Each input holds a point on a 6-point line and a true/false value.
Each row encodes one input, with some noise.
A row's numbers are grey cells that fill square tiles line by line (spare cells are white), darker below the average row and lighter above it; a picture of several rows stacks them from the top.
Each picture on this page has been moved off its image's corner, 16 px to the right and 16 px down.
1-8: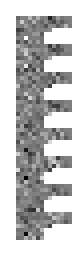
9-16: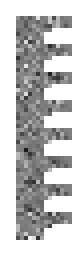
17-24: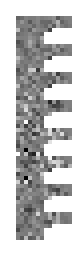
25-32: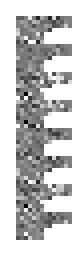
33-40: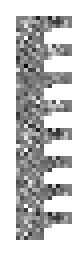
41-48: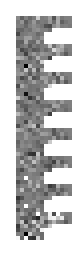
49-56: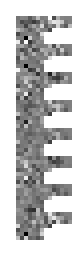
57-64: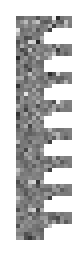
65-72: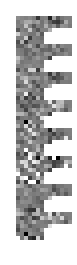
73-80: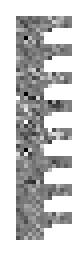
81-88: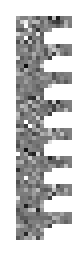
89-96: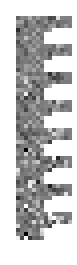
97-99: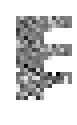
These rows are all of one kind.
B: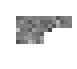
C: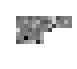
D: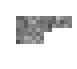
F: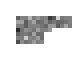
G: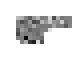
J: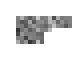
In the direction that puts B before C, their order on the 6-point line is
G, J, F, D, B, C.
